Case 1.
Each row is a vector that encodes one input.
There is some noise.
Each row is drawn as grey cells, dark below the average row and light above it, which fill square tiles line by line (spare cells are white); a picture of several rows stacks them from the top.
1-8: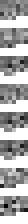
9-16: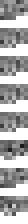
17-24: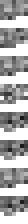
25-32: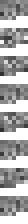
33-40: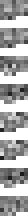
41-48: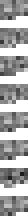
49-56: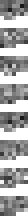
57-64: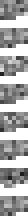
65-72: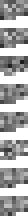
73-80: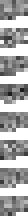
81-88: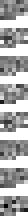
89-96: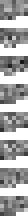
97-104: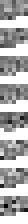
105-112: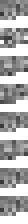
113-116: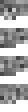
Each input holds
a point on a 9-point line.
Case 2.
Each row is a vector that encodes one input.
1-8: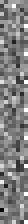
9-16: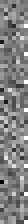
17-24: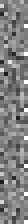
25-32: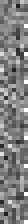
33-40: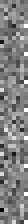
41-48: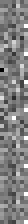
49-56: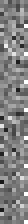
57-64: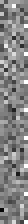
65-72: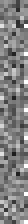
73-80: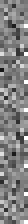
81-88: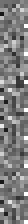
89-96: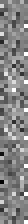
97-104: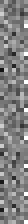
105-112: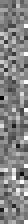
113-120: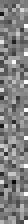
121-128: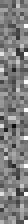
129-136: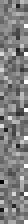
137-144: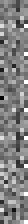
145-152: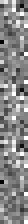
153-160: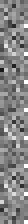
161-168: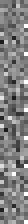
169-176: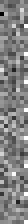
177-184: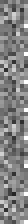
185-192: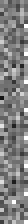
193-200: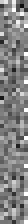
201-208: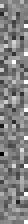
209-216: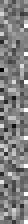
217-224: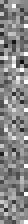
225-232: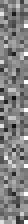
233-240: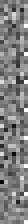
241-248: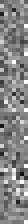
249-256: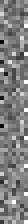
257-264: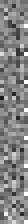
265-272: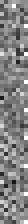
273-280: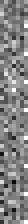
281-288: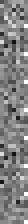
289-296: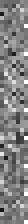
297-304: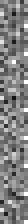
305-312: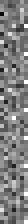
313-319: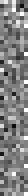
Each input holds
either a fixed value, or a node of a 17-node tree.
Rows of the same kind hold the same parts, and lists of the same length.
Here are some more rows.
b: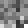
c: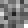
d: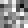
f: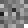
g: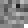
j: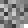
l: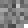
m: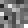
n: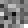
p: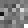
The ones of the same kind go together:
b, c, f, g, j, l, m, n, p
d

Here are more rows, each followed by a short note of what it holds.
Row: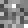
a node of a 17-node tree
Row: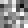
a fixed value
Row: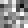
a fixed value
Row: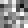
a fixed value
